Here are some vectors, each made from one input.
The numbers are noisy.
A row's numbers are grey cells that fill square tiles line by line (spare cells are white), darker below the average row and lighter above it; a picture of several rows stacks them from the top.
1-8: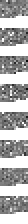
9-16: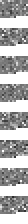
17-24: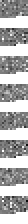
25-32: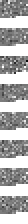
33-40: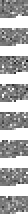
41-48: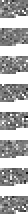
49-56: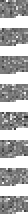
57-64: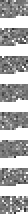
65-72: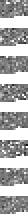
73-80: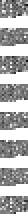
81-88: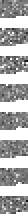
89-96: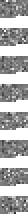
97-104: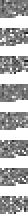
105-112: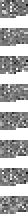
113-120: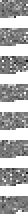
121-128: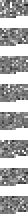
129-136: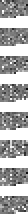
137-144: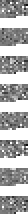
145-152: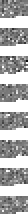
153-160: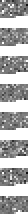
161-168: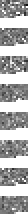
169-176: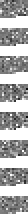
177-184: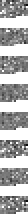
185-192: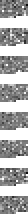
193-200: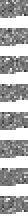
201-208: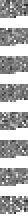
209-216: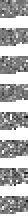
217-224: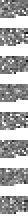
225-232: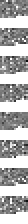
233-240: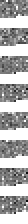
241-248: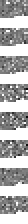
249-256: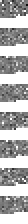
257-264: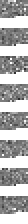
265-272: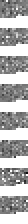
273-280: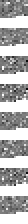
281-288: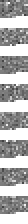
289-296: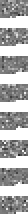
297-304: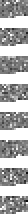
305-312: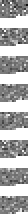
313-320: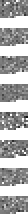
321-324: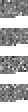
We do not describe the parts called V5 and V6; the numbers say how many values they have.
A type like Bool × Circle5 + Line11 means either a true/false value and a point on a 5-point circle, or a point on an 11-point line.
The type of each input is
(Bool × Bool × Bool × Bool + Unit) × V6 + Tree7 + Tree11 × V5.
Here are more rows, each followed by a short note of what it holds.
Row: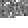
a value of V6
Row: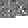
a node of a 7-node tree
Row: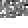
a node of an 11-node tree and a value of V5
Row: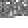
a value of V6
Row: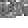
a value of V6
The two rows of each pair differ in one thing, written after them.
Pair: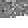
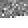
one of the four true/false values
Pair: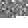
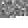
the value of V6
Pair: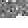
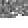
one of the four true/false values
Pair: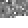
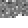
the value of V6
